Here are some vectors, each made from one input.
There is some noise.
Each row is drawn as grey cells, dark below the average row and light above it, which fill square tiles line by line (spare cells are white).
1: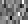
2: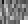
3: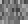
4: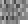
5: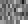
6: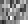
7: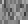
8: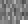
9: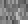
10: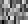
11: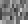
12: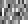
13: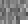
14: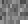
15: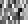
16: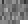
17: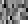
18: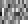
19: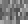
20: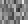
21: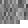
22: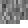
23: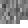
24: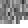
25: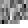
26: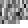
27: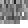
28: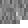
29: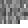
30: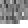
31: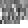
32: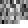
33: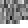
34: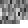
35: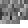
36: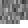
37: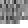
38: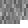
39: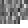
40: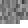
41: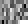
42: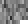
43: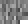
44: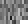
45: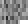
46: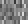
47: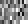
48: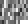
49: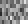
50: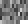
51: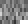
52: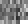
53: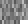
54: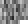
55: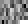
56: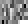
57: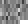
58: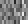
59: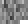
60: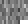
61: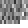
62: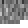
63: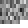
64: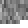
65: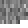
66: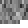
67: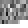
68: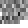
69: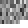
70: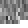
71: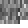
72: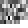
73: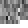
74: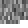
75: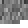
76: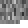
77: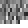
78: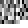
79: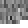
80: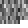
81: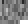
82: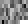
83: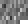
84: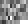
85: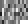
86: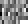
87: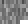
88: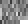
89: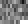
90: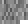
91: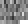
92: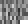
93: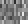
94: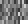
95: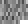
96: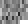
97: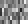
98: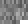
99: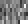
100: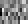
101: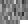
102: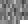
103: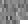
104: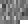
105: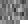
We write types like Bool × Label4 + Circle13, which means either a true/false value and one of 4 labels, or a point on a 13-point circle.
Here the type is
Bool × (Tree7 + Unit) + Line5.
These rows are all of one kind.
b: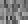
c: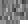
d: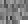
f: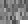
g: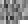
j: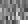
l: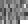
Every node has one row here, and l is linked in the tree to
c.
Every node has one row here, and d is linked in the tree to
b, c and j.
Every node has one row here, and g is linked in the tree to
j.
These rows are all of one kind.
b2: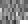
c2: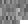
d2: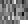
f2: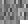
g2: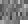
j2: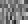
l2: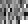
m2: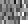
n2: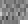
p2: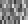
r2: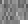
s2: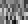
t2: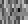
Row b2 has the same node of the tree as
j2, l2, r2 and t2.
